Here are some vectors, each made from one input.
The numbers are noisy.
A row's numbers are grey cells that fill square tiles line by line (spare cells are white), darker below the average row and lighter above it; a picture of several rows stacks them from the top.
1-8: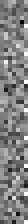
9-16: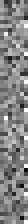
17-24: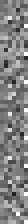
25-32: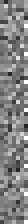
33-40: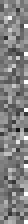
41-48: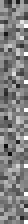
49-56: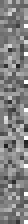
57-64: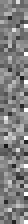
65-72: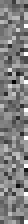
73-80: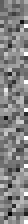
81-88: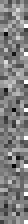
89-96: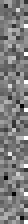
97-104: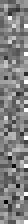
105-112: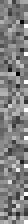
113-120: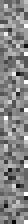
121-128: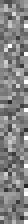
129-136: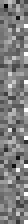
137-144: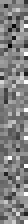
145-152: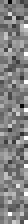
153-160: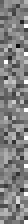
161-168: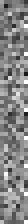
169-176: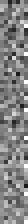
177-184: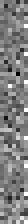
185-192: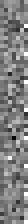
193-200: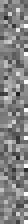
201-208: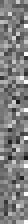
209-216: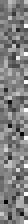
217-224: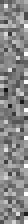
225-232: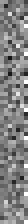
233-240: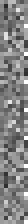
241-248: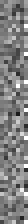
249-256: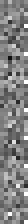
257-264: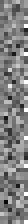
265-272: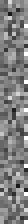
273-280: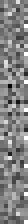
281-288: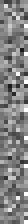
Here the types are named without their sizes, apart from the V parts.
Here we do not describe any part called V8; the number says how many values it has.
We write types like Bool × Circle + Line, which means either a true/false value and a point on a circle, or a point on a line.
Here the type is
(Bool × Bool × Bool × Bool + Label) × (Line + V8).
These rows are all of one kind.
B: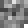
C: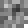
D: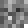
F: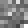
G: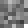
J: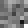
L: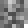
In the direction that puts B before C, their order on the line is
B, C, D, L, G, F, J.
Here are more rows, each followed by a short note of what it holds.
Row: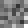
a point on a line and four true/false values
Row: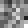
a label and a value of V8
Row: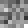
a label and a value of V8
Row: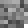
a point on a line and four true/false values
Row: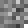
a point on a line and four true/false values
